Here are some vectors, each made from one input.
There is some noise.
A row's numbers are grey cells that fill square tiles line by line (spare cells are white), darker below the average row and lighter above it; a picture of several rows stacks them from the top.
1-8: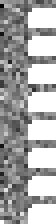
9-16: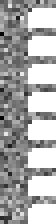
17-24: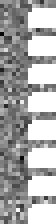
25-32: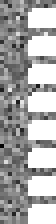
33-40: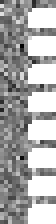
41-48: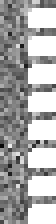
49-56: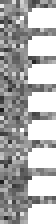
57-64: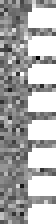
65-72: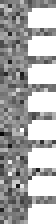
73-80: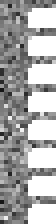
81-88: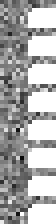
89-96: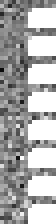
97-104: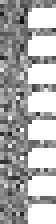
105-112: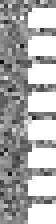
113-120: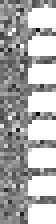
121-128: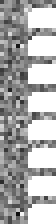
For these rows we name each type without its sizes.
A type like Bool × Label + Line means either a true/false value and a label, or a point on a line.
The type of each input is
(Label + Line) × Line.
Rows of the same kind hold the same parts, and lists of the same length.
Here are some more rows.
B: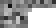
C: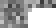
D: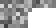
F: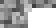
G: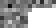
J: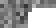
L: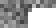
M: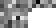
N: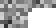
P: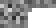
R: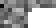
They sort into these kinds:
B, C, G, J, L, P, R
D, F, M, N

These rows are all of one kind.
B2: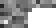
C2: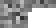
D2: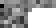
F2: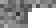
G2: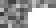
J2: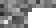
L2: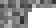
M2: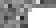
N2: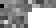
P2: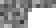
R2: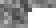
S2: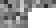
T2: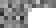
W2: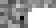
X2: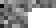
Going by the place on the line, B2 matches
D2, J2, N2 and X2.
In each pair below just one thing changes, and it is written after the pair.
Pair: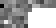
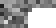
the label
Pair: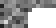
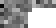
the label
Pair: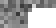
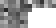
the place on the line
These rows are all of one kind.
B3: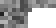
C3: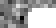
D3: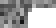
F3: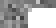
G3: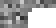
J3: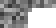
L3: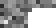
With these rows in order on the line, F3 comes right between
C3 and G3.
